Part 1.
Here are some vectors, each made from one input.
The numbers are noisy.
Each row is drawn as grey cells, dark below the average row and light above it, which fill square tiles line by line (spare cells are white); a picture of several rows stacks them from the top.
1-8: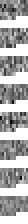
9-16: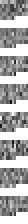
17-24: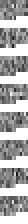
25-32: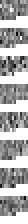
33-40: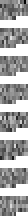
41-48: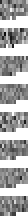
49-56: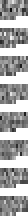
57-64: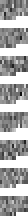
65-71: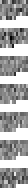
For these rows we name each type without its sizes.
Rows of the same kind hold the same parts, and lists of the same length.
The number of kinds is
3.
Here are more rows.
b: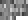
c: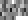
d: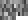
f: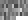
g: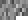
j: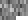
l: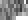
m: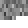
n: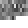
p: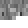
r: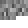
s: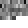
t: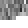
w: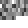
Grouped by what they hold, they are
b, f, g, j, l, m, p, r, t
c, w
d, n, s

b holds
three true/false values.
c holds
a fixed value.
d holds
a node of a tree.
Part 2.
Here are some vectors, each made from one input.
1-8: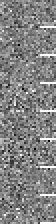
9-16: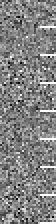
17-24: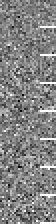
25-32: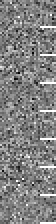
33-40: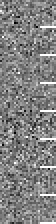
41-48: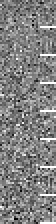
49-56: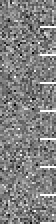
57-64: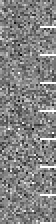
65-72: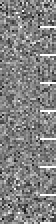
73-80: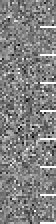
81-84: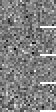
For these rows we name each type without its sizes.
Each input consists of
either a point on each of two lines, or a node of a tree.
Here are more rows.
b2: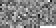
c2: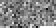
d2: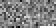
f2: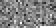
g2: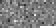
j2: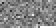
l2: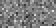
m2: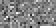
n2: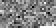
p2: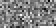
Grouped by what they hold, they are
b2, f2, g2, j2, l2, m2
c2, d2, n2, p2

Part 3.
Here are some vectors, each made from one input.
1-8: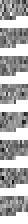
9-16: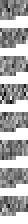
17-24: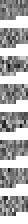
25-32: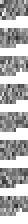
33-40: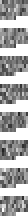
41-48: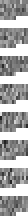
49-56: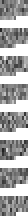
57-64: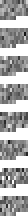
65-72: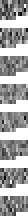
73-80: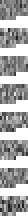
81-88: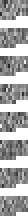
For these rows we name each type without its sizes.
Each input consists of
either a point on a line, or a node of a tree.
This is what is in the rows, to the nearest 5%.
About 60% of them hold a point on a line. The rest hold a node of a tree.
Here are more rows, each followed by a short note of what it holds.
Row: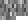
a point on a line
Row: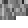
a node of a tree
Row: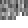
a point on a line
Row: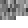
a node of a tree
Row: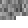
a point on a line
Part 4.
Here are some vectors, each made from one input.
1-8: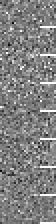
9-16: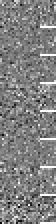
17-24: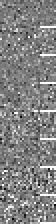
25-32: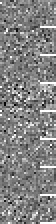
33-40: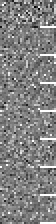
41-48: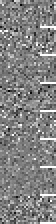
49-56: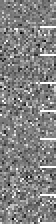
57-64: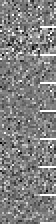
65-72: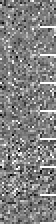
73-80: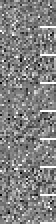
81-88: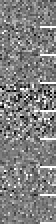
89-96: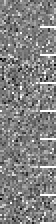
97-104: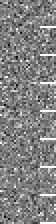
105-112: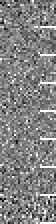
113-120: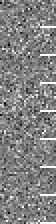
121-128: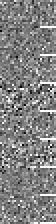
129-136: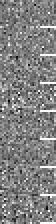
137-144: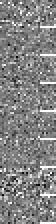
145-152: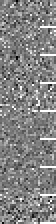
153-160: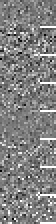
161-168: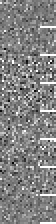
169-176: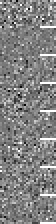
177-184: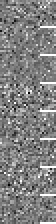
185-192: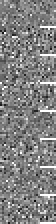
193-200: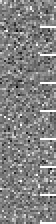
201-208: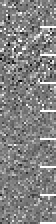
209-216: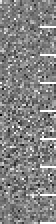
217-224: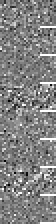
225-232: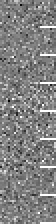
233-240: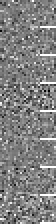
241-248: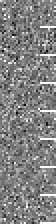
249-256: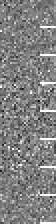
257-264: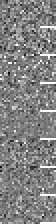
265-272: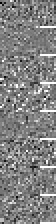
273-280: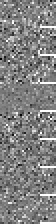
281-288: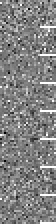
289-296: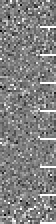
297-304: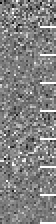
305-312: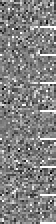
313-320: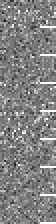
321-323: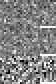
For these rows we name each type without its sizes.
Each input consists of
a point on each of two lines and a node of a tree.
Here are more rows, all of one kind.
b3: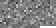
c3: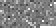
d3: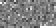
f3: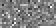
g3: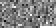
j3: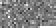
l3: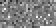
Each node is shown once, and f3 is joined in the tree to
c3, j3 and l3.
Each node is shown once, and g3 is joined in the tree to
l3.
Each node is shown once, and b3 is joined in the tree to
c3.
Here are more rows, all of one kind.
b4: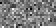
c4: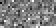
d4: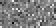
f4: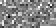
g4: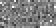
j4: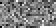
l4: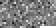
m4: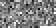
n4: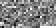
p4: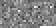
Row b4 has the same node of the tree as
j4, l4 and m4.
